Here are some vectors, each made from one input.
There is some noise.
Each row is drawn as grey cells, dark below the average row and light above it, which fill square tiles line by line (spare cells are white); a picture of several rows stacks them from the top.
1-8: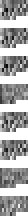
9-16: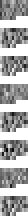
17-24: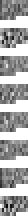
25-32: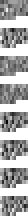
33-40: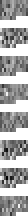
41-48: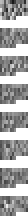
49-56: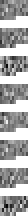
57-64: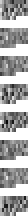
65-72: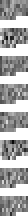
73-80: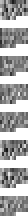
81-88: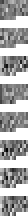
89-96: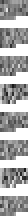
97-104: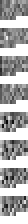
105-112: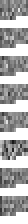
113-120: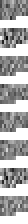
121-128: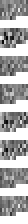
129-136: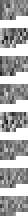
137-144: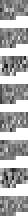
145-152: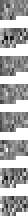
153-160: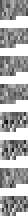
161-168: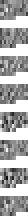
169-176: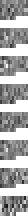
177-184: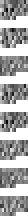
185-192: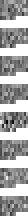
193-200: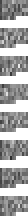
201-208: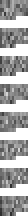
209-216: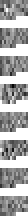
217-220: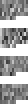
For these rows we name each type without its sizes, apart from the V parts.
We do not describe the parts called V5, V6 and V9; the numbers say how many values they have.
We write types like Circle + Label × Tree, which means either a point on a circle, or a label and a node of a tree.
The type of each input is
Bool × (Tree + Unit) × V9 + Line × V5 × V6.
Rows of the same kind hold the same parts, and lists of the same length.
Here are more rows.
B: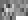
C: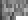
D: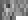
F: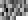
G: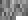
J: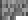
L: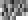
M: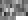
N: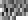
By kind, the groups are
B, C, D, G, M
F, L, N
J

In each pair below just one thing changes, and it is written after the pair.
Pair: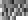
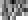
the place on the line
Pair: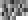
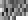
the place on the line
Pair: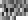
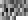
the value of V5
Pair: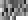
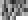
the place on the line
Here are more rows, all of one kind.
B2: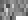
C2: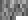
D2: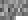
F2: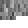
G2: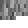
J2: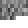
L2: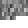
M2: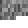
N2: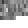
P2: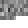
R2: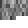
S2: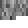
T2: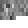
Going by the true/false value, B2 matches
L2, R2, S2 and T2.
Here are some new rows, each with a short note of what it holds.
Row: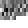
a point on a line, a value of V5 and a value of V6
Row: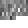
a true/false value and a value of V9
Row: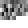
a point on a line, a value of V5 and a value of V6
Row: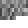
a true/false value and a value of V9
